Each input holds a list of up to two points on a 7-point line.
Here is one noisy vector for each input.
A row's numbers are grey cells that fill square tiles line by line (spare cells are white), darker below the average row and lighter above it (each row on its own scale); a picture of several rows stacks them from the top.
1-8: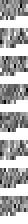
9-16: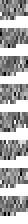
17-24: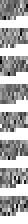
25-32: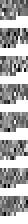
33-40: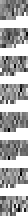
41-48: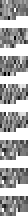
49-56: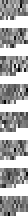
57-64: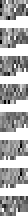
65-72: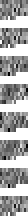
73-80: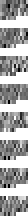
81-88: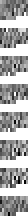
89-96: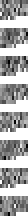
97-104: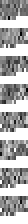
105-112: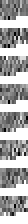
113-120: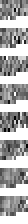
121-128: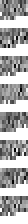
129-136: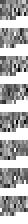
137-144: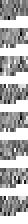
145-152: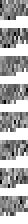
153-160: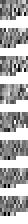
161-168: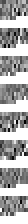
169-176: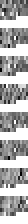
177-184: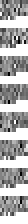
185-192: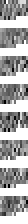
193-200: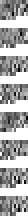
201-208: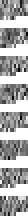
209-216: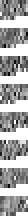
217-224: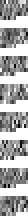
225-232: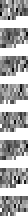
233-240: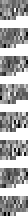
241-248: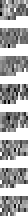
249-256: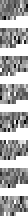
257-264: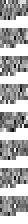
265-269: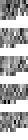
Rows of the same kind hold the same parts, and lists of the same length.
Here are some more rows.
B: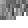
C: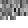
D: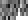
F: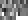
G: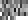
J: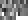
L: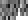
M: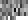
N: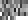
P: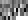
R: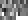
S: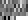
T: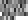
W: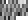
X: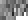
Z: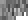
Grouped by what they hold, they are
B, D, L, P, T, X, Z
C, G, M, N, S, W
F, J, R

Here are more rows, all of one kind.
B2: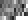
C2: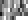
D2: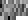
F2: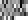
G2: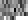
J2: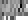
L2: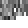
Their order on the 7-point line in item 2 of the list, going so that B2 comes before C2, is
G2, B2, D2, L2, J2, C2, F2.
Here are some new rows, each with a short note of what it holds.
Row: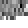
a list of two items
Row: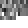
the empty list
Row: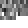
the empty list
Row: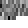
a list of two items
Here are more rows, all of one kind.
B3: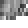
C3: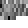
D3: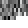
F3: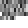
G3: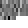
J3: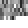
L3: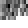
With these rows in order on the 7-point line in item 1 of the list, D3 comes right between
G3 and L3.
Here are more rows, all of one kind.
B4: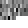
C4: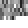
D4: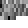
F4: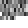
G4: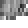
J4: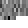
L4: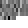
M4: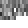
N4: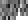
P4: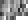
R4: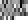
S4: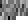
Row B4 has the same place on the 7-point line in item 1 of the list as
J4 and L4.
